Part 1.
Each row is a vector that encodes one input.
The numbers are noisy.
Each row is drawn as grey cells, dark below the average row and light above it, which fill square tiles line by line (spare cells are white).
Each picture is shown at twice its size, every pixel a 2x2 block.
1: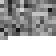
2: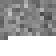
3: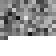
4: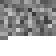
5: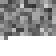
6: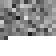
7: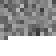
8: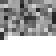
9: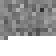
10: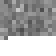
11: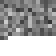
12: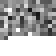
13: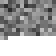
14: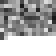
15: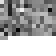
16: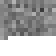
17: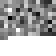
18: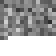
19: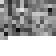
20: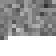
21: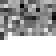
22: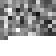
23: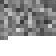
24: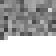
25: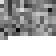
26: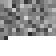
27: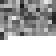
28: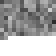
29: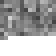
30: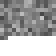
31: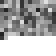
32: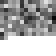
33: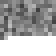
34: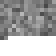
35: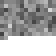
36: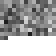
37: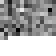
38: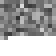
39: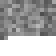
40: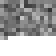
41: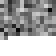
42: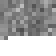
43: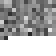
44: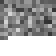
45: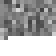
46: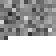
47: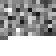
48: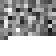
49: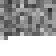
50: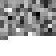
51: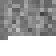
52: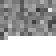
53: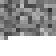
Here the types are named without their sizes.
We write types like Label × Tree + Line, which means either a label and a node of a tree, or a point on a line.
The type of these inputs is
Tree.
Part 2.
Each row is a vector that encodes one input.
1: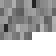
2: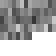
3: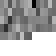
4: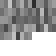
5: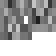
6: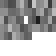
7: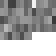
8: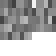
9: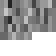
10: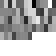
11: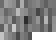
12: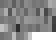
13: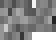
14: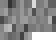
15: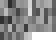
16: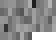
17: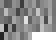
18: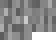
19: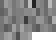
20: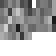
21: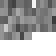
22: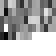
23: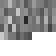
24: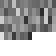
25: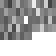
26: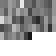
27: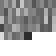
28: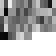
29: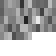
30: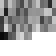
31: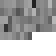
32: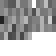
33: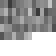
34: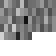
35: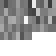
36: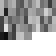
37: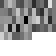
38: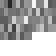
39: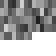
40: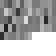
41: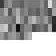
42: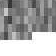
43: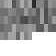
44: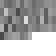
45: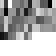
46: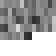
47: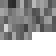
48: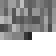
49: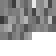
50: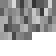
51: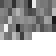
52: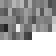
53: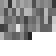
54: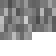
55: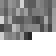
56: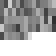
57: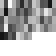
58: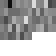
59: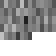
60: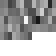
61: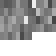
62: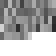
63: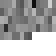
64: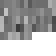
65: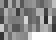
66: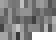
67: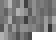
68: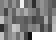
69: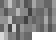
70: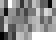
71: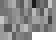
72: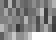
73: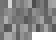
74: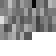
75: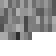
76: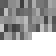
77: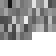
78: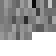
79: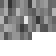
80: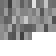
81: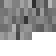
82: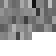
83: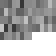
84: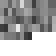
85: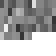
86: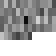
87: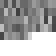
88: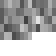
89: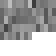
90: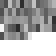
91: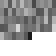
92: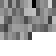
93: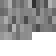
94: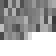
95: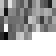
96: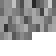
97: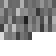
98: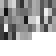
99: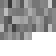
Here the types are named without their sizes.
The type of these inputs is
Bool × Bool × Bool + Unit.
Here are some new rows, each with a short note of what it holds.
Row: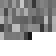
three true/false values
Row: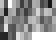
a fixed value
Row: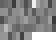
three true/false values
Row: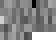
three true/false values
